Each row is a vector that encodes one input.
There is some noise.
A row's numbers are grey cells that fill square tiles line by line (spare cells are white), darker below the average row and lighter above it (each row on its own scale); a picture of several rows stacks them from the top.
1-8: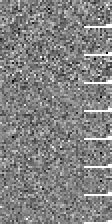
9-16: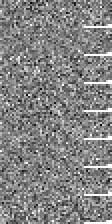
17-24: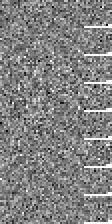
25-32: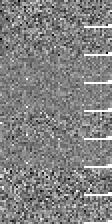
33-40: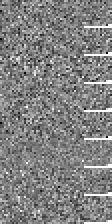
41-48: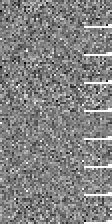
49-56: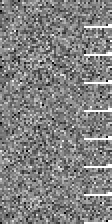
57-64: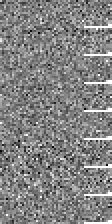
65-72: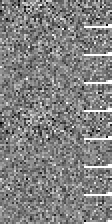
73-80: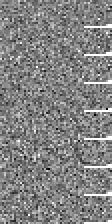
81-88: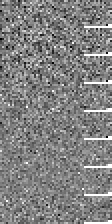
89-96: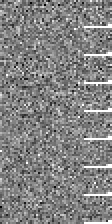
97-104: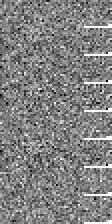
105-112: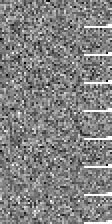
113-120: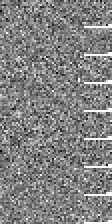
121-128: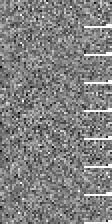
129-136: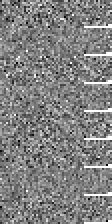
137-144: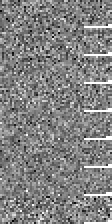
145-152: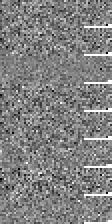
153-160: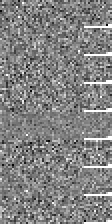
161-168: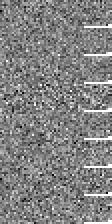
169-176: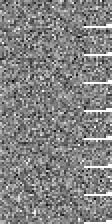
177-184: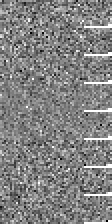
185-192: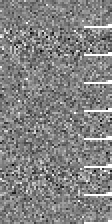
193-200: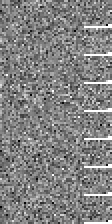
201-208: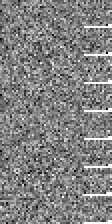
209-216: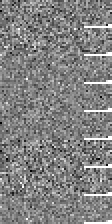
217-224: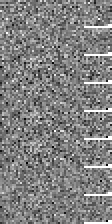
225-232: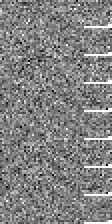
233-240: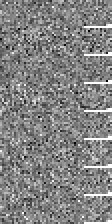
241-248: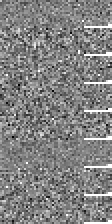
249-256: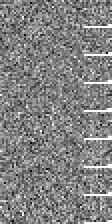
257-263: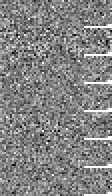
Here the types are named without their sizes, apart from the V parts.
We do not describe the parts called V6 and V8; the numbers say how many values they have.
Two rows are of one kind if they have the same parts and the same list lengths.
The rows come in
4 kinds.
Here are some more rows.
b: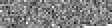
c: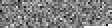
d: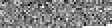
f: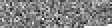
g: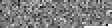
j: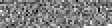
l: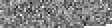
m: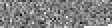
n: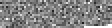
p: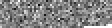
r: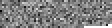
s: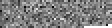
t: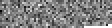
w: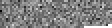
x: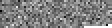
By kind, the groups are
b, d, j, l, n, p
c, t, w, x
f, m
g, r, s

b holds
four true/false values and a value of V8.
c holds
a node of a tree and a value of V6.
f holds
a point on a line.
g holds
two values of V6.
